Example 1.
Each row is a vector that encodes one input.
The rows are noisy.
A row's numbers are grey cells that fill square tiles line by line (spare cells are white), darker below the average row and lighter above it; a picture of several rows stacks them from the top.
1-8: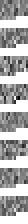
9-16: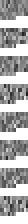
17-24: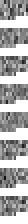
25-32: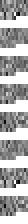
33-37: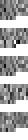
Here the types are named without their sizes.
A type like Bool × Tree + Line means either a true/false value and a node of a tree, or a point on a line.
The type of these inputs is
Tree.
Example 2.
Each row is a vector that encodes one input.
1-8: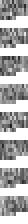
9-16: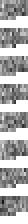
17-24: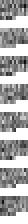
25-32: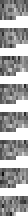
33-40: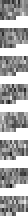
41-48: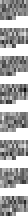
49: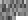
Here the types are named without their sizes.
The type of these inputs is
Bool × Bool × Bool × Bool.
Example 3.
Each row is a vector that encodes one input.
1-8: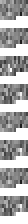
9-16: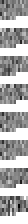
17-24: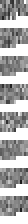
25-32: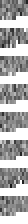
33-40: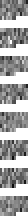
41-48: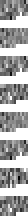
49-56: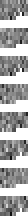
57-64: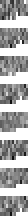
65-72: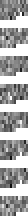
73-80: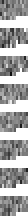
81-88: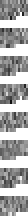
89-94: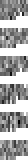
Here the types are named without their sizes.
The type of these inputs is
Tree.
